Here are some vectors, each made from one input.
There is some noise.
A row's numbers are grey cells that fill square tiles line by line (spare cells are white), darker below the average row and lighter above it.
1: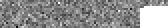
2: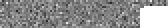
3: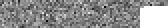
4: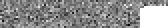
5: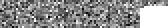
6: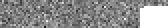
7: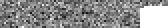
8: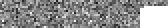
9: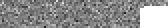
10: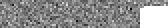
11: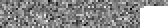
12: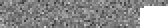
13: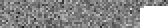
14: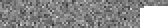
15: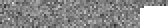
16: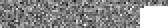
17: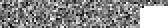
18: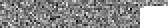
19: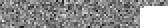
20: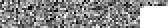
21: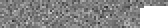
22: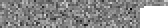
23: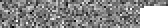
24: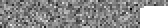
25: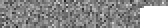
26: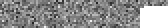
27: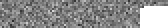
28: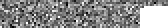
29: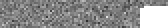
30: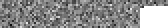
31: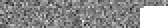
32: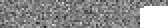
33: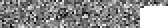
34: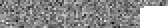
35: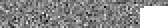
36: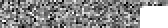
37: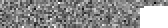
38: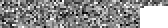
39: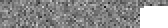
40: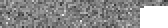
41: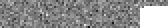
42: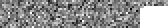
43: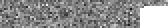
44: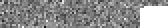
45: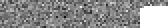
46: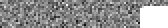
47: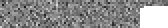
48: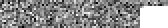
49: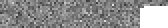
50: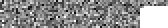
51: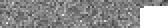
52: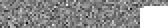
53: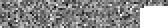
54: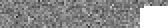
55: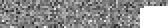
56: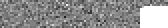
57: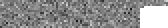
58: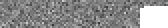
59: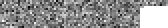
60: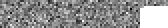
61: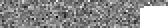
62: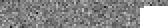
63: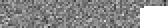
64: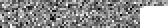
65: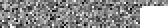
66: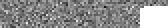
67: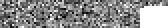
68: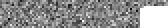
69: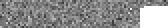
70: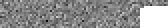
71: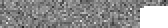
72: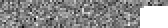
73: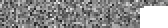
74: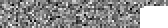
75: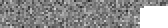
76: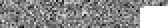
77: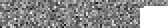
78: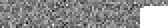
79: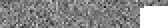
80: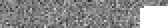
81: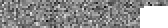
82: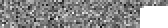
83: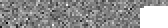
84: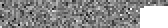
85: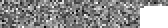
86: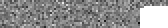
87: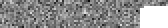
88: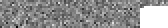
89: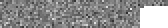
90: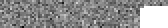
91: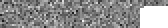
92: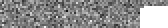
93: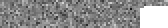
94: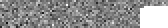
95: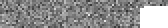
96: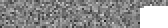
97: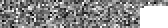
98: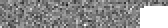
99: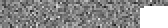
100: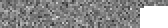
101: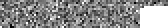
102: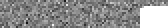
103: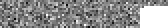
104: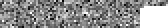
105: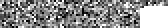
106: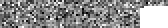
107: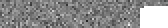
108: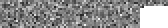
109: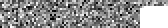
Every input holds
a node of an 8-node tree, together with either a point on a 6-point line, or a point on a 7-point line.
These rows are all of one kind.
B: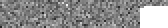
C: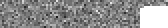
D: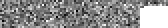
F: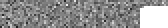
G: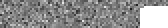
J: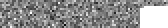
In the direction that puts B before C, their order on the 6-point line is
J, F, B, C, D, G.
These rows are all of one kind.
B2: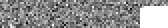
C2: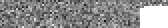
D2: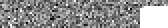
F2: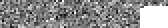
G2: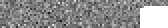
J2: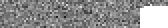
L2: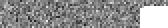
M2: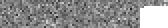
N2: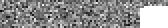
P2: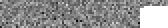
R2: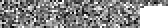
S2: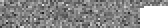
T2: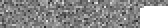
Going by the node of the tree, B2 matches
J2, L2 and T2.
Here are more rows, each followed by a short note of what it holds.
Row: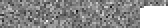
a point on a 6-point line and a node of an 8-node tree
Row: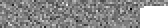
a point on a 6-point line and a node of an 8-node tree
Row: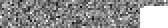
a point on a 6-point line and a node of an 8-node tree
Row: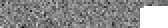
a point on a 7-point line and a node of an 8-node tree
